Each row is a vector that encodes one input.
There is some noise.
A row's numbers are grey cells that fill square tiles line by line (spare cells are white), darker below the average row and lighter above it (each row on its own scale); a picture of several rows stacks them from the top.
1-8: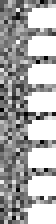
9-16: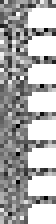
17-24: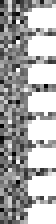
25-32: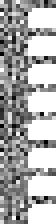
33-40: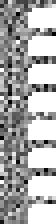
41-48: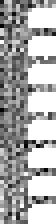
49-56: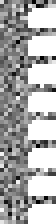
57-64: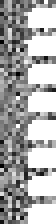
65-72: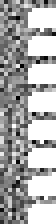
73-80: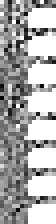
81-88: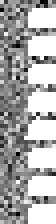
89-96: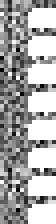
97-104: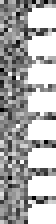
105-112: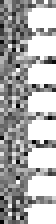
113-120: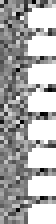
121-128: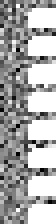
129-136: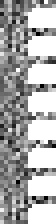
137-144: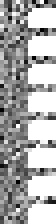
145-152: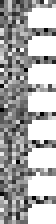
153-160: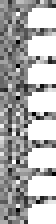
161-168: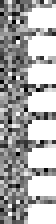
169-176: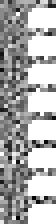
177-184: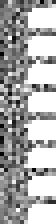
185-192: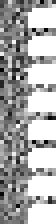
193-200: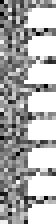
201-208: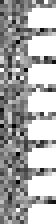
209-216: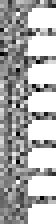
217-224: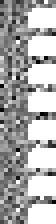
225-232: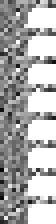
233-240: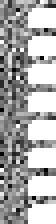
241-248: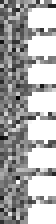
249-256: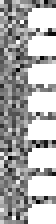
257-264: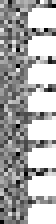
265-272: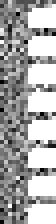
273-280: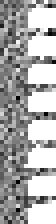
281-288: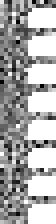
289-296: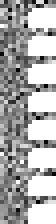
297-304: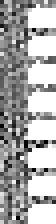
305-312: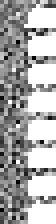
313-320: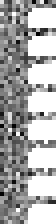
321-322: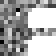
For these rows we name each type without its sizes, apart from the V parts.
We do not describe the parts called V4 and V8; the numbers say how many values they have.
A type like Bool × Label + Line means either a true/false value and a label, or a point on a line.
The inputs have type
(Circle + Unit) × Label + (Line + V4) × V8.
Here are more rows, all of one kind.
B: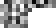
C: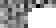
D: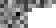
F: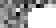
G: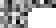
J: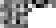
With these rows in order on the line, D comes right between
B and G.
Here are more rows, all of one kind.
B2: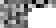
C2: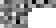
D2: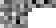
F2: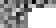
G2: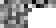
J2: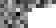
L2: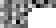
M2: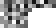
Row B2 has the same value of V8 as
F2 and M2.
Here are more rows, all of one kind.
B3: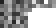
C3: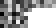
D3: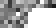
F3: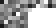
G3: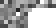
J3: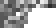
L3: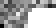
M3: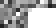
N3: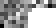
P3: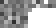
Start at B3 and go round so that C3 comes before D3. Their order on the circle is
B3, M3, F3, N3, C3, L3, J3, D3, P3, G3.
